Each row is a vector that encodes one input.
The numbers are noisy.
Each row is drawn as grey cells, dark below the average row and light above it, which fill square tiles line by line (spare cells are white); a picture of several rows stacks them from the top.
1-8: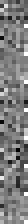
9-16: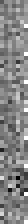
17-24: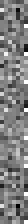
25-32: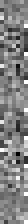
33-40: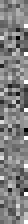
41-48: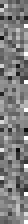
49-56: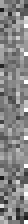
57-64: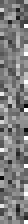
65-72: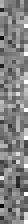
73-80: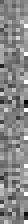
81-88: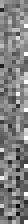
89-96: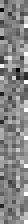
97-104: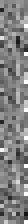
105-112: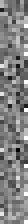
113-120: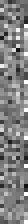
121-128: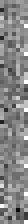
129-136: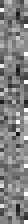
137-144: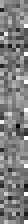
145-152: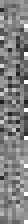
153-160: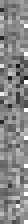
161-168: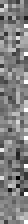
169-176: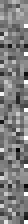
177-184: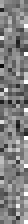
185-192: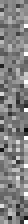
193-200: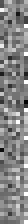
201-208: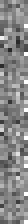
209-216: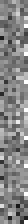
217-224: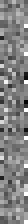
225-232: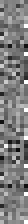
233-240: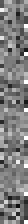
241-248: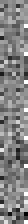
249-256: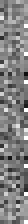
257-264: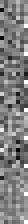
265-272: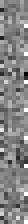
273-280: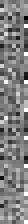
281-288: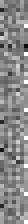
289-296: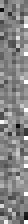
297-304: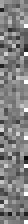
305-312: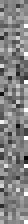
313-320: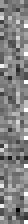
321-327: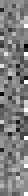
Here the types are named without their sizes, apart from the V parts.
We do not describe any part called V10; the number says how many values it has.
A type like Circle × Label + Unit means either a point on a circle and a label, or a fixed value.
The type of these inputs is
Bool × Line + V10.
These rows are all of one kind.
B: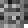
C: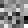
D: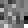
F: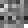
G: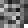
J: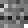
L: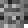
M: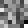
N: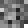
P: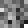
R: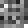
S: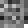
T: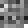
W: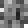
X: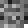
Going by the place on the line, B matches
D, L, N and X.
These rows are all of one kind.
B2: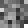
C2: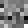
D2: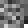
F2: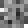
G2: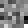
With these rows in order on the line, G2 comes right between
B2 and F2.
